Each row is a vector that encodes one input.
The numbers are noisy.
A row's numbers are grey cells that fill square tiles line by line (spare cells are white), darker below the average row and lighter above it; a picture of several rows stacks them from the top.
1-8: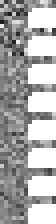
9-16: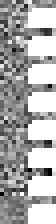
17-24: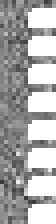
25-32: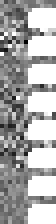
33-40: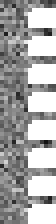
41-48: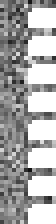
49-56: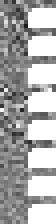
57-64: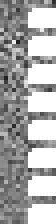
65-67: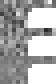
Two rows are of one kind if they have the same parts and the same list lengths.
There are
2 kinds of row.
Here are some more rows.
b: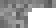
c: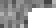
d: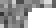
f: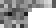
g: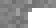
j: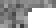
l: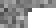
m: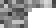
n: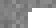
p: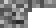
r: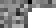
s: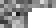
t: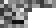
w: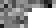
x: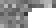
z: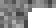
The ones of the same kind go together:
b, c, d, f, g, m, n, p, r, s, t, w, x, z
j, l

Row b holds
one of 5 labels and a true/false value.
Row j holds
a fixed value.
